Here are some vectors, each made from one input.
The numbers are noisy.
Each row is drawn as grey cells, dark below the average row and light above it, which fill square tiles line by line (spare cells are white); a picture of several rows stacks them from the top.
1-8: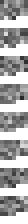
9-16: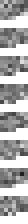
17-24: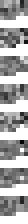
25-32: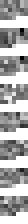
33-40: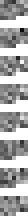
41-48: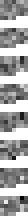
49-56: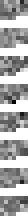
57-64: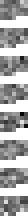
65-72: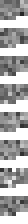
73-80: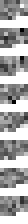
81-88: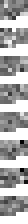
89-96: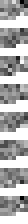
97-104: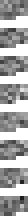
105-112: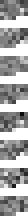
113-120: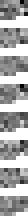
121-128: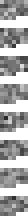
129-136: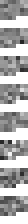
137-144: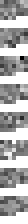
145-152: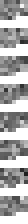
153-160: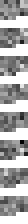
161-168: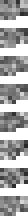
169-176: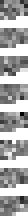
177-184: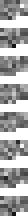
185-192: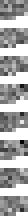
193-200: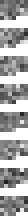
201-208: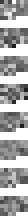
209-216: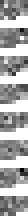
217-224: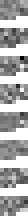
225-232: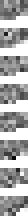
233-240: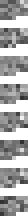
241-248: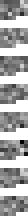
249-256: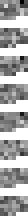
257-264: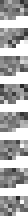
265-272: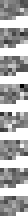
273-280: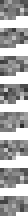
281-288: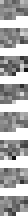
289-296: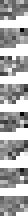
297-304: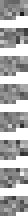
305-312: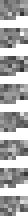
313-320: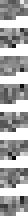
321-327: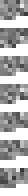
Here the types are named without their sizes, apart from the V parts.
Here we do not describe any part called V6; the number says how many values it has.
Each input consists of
either four true/false values and a value of V6, or a list of points on a line.
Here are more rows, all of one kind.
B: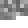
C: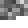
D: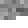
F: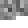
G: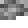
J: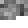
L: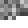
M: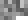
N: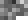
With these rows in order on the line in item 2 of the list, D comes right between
G and N.
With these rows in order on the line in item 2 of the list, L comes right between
B and F.
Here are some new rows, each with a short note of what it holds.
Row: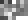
the empty list
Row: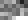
four true/false values and a value of V6
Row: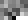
four true/false values and a value of V6
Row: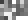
the empty list
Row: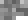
a list of two items
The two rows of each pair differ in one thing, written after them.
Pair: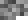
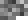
the place on the line in item 2 of the list
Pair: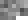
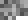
the place on the line in item 1 of the list
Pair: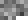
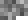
the place on the line in item 1 of the list
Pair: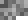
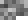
the place on the line in item 2 of the list
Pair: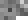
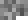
the place on the line in item 1 of the list
